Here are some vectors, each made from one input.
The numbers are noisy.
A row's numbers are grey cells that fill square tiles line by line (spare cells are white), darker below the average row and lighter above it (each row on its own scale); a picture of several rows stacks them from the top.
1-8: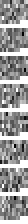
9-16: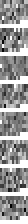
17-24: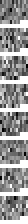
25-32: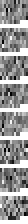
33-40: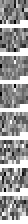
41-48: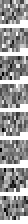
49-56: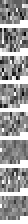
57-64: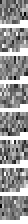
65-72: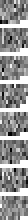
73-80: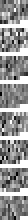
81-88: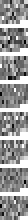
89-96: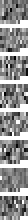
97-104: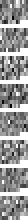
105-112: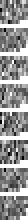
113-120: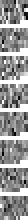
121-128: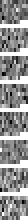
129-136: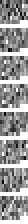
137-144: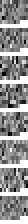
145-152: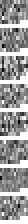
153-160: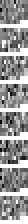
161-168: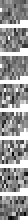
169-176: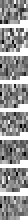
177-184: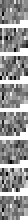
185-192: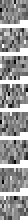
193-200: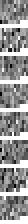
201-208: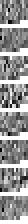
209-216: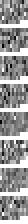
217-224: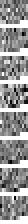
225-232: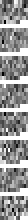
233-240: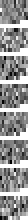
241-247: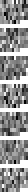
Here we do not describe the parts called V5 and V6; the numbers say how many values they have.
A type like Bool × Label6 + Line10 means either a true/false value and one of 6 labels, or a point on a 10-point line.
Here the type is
Label9 × V5 + List2(Label7 × V6).
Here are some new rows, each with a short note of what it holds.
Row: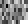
one of 9 labels and a value of V5
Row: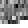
a list of two items
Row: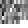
one of 9 labels and a value of V5
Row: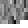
a list of one item
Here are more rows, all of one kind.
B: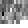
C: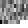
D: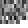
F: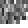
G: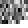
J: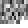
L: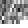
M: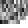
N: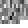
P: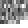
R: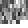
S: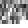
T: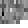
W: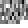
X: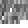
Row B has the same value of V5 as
L, S, T and X.
